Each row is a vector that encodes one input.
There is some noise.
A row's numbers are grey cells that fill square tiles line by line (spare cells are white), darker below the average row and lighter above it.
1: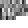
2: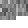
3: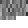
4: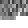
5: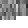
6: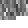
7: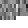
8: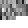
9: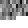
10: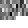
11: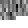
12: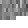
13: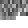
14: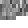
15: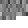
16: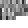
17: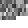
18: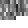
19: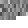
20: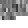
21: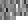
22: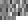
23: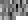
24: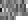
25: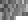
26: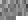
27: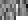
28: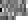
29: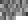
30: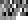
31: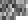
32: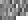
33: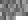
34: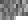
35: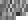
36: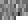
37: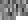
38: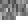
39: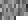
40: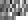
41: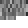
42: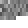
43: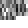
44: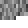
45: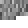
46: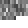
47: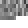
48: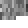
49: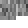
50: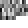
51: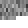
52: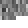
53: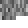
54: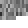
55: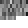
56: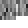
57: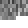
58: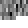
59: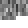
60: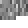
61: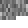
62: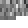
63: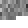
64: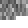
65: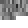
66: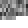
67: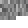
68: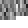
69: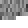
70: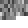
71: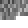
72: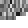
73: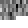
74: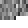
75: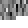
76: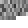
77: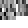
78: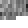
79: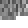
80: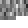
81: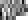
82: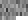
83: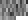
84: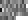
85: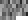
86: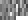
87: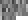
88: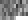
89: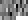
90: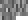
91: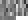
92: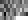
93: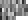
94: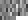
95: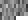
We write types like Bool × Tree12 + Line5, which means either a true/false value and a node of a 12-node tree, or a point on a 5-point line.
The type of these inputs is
Bool × (Circle10 + Unit).
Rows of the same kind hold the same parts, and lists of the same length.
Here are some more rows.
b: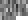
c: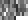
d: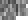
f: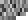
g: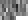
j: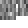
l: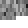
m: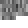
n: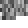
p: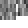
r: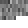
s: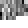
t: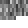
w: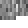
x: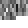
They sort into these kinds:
b, c, d, f, g, j, l, m, n, p, r, t, w, x
s

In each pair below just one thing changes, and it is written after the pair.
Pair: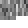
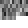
the true/false value
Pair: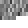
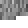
the place on the 10-point circle
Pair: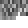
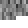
the place on the 10-point circle
